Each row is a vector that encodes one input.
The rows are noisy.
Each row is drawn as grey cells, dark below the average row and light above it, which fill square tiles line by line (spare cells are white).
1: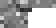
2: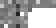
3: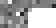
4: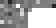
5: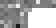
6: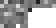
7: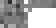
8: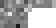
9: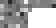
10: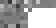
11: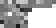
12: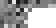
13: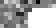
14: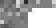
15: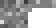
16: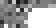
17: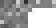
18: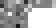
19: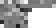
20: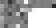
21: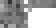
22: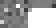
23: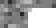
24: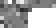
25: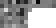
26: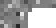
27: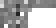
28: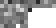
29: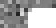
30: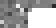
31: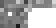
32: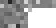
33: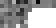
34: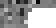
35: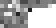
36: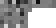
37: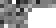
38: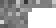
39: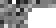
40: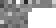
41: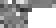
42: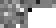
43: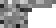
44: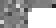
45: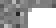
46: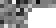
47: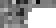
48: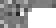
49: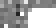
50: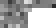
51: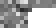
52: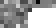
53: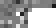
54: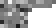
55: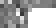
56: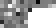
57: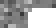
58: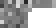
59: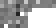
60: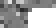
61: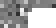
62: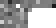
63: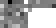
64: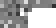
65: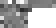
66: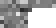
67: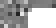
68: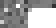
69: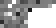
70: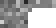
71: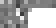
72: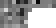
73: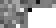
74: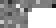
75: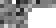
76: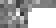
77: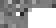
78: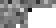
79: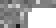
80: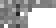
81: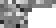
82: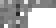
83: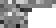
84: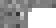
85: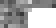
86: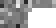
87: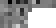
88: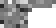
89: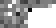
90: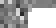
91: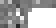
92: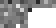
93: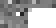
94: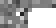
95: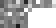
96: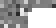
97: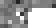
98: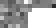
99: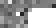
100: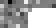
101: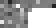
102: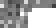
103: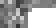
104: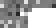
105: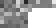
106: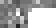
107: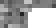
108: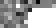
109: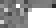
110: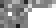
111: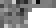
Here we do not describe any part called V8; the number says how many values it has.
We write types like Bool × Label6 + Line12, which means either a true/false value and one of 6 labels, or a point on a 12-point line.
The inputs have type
(Line5 + Line6) × V8.
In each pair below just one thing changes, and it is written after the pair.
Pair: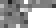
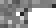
the value of V8
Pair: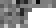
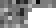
the place on the 6-point line
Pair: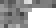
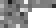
the place on the 6-point line
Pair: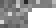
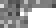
the value of V8
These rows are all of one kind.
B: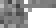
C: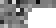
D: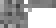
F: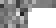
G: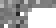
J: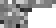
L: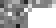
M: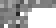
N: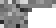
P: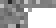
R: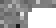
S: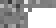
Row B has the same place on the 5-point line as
C, D and N.
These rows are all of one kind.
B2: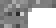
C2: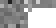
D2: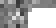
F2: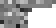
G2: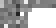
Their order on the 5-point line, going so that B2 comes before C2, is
G2, B2, D2, F2, C2.
